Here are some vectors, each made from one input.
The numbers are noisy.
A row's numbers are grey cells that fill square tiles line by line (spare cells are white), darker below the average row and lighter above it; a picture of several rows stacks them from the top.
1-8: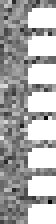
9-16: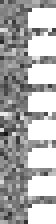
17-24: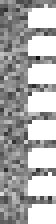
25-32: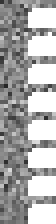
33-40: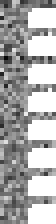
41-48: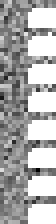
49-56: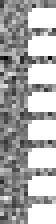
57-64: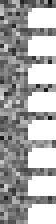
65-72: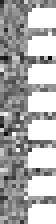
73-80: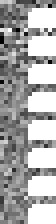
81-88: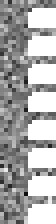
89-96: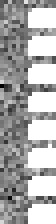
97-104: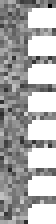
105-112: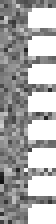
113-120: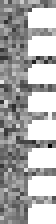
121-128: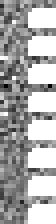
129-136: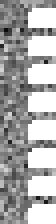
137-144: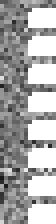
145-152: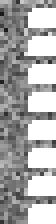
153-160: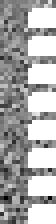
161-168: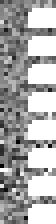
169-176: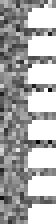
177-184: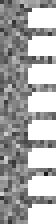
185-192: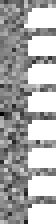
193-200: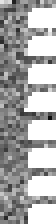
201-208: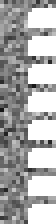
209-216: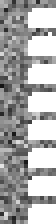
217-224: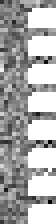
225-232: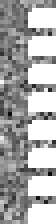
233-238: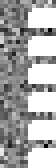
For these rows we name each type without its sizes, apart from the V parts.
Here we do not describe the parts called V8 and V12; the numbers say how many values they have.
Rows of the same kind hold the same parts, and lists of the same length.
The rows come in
3 kinds.
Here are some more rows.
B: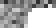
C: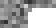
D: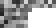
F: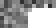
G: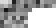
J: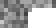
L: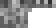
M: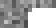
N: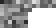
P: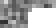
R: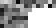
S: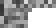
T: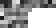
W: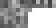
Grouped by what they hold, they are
B, C, D, G, P, S
F, L, R, T, W
J, M, N

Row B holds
a point on a circle and a value of V12.
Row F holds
a value of V8.
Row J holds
a point on a circle and a point on a line.
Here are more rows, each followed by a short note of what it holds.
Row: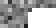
a point on a circle and a point on a line
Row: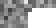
a point on a circle and a value of V12
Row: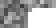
a point on a circle and a value of V12
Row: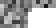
a point on a circle and a value of V12
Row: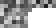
a point on a circle and a value of V12
